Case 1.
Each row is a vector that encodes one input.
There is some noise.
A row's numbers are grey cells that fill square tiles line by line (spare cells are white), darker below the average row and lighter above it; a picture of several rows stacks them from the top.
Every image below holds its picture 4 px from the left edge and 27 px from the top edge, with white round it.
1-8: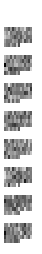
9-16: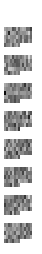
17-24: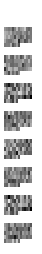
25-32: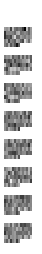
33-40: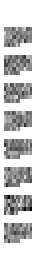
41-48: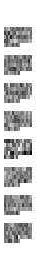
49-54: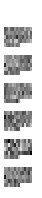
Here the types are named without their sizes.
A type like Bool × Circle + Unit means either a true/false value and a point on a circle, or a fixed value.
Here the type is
List(Line).
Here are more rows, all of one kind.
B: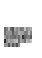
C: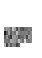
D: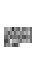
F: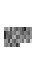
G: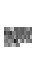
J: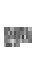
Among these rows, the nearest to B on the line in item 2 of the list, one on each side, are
D and G.
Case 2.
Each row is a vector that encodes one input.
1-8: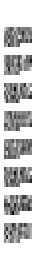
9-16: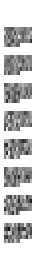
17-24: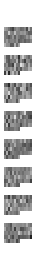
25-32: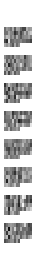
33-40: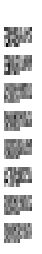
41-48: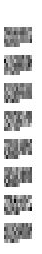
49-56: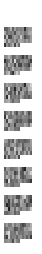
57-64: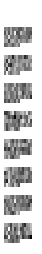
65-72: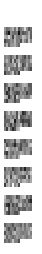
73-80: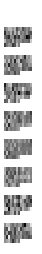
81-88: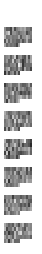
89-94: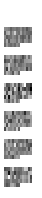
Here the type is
Bool × Tree11.
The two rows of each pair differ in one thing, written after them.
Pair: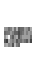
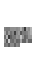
the node of the tree
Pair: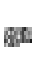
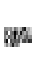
the node of the tree
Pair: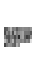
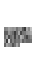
the true/false value
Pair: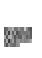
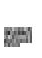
the true/false value
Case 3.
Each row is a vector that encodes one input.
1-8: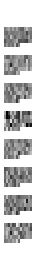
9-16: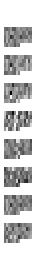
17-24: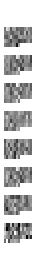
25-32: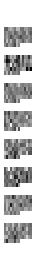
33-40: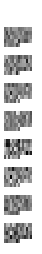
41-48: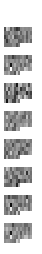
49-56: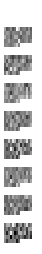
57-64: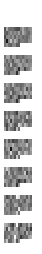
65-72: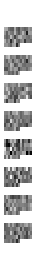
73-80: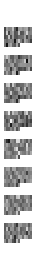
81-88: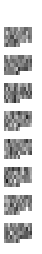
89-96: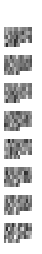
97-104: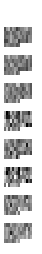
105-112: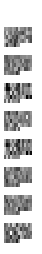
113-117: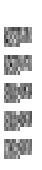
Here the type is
Bool × Tree13 + Unit.
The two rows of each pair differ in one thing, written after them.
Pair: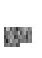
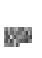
the node of the tree
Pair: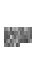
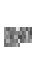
the true/false value
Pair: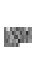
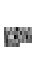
the node of the tree
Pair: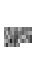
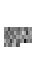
the true/false value
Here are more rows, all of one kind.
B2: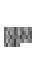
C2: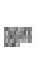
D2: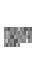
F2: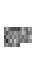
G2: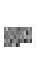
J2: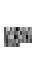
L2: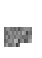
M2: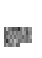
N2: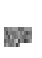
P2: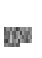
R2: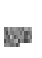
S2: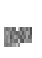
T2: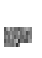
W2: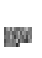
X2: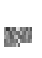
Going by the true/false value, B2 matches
C2, D2, S2 and X2.
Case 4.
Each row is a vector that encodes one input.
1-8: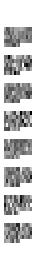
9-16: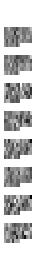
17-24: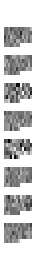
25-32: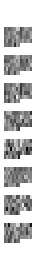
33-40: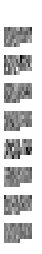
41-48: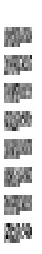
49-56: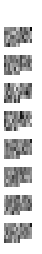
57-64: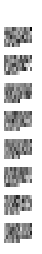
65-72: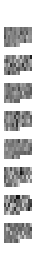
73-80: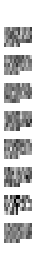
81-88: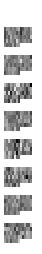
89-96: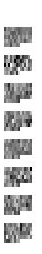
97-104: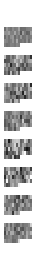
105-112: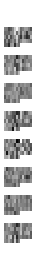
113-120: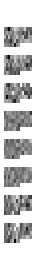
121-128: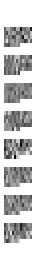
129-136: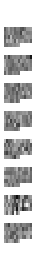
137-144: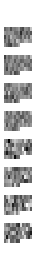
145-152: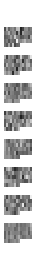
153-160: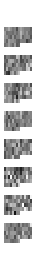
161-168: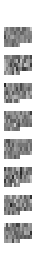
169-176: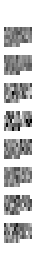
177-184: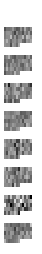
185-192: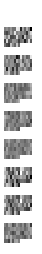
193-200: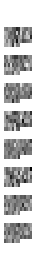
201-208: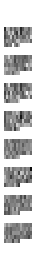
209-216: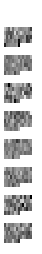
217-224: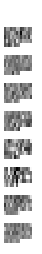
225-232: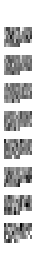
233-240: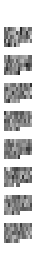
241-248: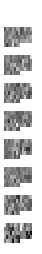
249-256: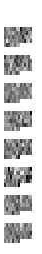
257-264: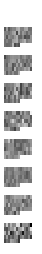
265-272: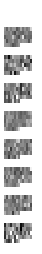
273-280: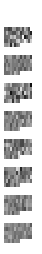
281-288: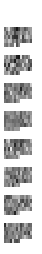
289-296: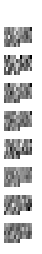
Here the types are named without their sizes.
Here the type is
Label + Line.
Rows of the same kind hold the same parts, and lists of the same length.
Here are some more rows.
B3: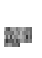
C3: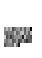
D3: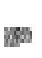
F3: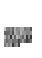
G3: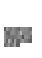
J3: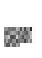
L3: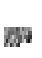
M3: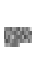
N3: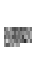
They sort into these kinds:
B3, C3, D3, G3, L3
F3, J3, M3, N3

